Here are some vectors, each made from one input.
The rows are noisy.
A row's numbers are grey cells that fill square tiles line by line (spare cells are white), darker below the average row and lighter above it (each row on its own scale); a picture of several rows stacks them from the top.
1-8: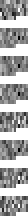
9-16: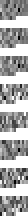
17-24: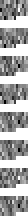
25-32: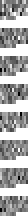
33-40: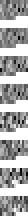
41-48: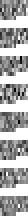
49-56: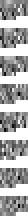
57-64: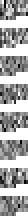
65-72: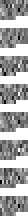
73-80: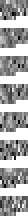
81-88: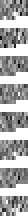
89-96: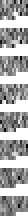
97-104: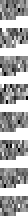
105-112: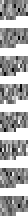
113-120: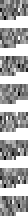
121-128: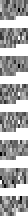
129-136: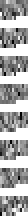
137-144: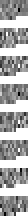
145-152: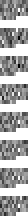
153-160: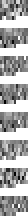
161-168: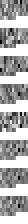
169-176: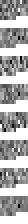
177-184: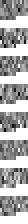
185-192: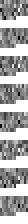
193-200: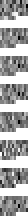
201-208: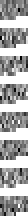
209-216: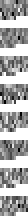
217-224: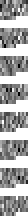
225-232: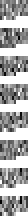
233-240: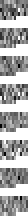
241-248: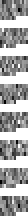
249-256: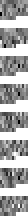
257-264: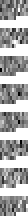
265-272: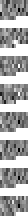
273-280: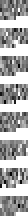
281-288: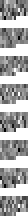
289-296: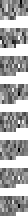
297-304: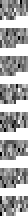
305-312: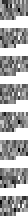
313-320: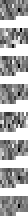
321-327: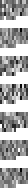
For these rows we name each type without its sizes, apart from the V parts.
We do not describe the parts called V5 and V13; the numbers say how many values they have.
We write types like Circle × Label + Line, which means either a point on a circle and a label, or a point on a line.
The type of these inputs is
((Bool × Bool × Bool × Bool + Unit) × V13 + Line) × V5.
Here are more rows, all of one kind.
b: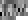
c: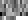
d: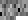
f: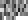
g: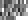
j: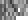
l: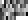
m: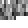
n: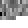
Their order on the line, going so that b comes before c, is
f, g, j, b, n, d, c, m, l.
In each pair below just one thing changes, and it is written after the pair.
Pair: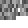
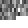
the value of V13
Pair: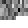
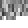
the value of V5
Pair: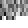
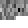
the value of V5
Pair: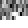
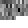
the value of V5
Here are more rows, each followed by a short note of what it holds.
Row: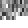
a value of V5 and a value of V13
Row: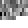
a point on a line and a value of V5
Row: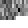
a value of V5 and a value of V13
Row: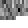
a value of V5 and a value of V13
